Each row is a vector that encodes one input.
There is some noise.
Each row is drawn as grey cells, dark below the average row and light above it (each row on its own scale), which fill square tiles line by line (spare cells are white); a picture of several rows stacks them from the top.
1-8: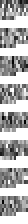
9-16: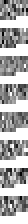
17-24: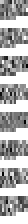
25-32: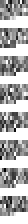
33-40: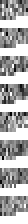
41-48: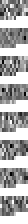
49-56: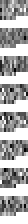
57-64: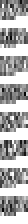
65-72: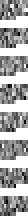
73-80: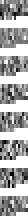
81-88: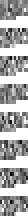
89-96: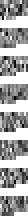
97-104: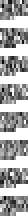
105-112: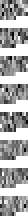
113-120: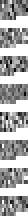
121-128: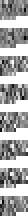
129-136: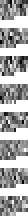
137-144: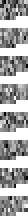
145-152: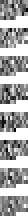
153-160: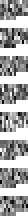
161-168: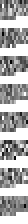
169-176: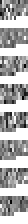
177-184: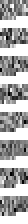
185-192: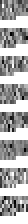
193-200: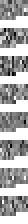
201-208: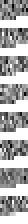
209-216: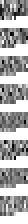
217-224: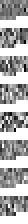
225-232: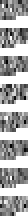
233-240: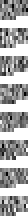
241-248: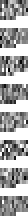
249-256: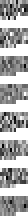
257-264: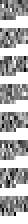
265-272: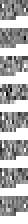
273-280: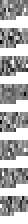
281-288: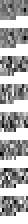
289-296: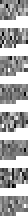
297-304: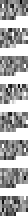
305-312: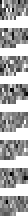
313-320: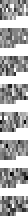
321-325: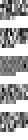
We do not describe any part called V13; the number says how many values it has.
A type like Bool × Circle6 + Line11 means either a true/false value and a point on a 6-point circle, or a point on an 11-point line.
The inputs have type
(Bool × Bool × Bool + V13) × Label5.
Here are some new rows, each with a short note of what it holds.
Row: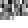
one of 5 labels and three true/false values
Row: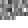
one of 5 labels and three true/false values
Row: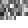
one of 5 labels and three true/false values
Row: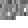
one of 5 labels and three true/false values
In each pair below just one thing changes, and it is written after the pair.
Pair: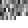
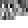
the label
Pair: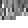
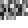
one of the three true/false values
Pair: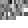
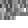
the label
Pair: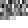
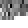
one of the three true/false values
